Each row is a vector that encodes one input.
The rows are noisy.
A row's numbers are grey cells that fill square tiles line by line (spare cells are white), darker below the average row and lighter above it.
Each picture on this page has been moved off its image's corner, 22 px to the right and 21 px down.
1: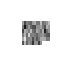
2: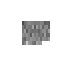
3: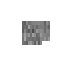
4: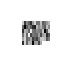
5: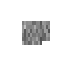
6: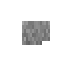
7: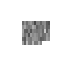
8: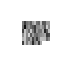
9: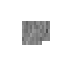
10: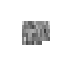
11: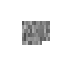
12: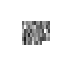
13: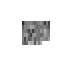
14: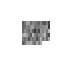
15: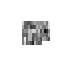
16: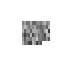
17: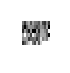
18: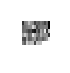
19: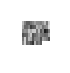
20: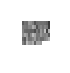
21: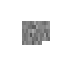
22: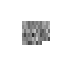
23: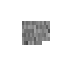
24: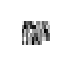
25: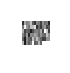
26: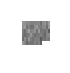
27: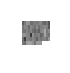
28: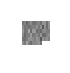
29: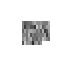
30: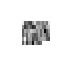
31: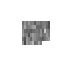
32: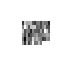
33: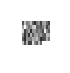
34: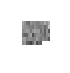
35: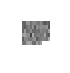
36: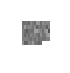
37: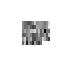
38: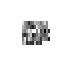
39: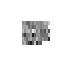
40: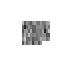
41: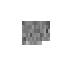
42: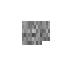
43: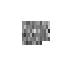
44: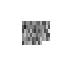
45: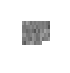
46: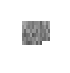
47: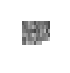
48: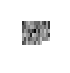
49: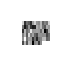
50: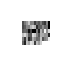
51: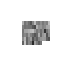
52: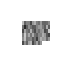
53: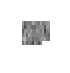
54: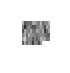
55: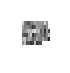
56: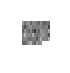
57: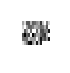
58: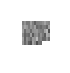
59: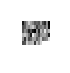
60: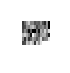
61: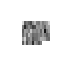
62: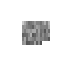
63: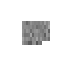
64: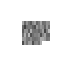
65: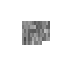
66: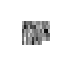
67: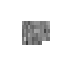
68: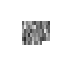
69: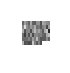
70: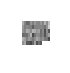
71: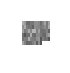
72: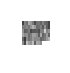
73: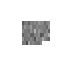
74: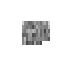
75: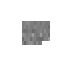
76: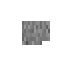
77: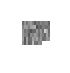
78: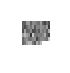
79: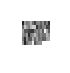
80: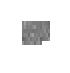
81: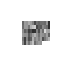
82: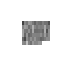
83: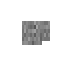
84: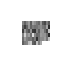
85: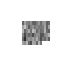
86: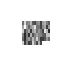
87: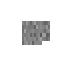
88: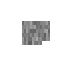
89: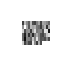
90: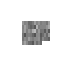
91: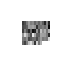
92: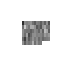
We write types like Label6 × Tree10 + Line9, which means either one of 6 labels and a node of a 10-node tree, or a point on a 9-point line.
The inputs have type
(Bool × Bool × Bool + Tree8) × Tree8.
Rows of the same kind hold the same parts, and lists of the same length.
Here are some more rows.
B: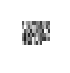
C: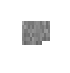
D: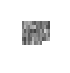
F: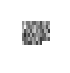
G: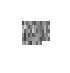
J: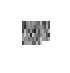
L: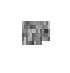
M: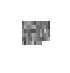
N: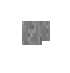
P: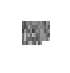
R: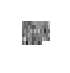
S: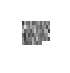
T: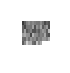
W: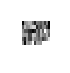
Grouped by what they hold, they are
B, G, J, S, T
C, D, F, L, M, N, P, R, W

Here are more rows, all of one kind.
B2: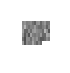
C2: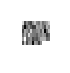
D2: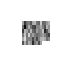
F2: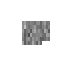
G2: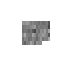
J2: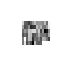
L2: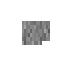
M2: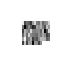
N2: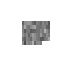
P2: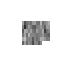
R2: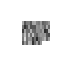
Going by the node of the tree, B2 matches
F2, L2, N2 and R2.
